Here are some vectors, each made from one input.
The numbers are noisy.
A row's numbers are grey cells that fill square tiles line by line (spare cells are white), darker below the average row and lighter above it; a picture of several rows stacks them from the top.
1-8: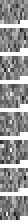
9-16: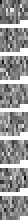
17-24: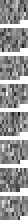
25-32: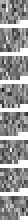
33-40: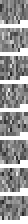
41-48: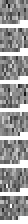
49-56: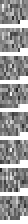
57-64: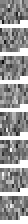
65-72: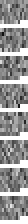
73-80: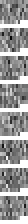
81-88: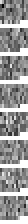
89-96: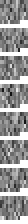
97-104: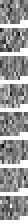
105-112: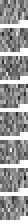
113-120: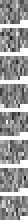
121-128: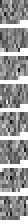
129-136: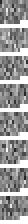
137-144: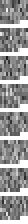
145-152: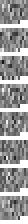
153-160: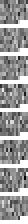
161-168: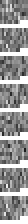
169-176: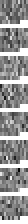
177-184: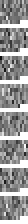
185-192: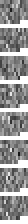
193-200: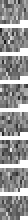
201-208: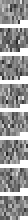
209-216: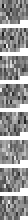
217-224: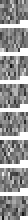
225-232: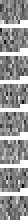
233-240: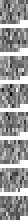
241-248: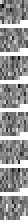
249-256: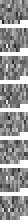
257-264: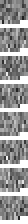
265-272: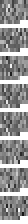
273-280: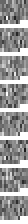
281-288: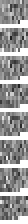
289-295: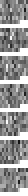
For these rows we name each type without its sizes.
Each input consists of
either a point on a circle, or a node of a tree, or a list of items, each a point on a line and a true/false value.
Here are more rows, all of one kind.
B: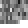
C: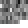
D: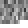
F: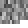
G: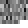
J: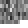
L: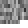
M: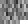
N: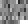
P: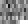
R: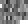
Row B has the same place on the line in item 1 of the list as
C, L and N.
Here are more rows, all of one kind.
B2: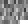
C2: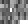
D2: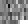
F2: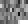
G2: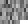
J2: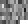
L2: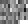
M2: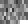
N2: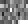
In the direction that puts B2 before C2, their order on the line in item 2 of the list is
J2, B2, M2, F2, G2, C2, N2, L2, D2.
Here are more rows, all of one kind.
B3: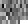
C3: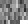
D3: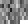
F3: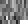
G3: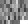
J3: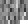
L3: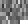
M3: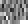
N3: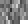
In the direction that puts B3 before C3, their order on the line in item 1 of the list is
N3, L3, B3, D3, C3, G3, F3, M3, J3.
